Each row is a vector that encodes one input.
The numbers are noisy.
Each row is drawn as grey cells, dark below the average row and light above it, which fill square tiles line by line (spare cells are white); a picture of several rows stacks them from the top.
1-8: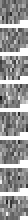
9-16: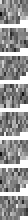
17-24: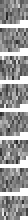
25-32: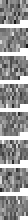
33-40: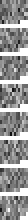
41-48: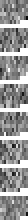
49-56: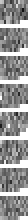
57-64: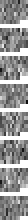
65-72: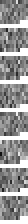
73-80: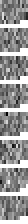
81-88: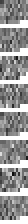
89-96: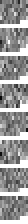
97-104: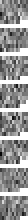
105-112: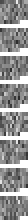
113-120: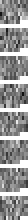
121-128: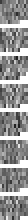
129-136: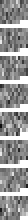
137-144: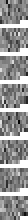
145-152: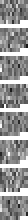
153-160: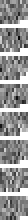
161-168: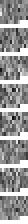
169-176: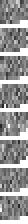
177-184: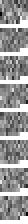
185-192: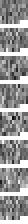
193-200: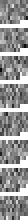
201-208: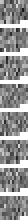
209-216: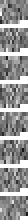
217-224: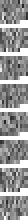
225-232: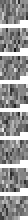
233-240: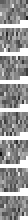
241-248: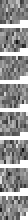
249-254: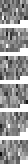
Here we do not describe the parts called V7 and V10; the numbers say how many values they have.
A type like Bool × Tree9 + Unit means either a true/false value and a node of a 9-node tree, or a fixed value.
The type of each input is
(Line5 + V7) × V10 + Line6 + Line8.
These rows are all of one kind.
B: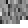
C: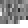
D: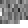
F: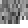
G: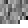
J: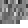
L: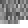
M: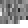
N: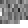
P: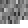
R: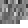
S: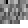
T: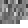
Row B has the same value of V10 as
C, D, M and N.
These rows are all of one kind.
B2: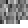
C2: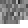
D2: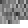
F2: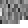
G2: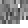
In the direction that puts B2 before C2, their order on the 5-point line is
B2, F2, D2, C2, G2.
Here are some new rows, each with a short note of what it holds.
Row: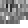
a value of V7 and a value of V10
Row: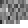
a point on a 5-point line and a value of V10
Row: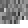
a point on a 5-point line and a value of V10
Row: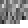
a value of V7 and a value of V10
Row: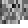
a point on a 6-point line
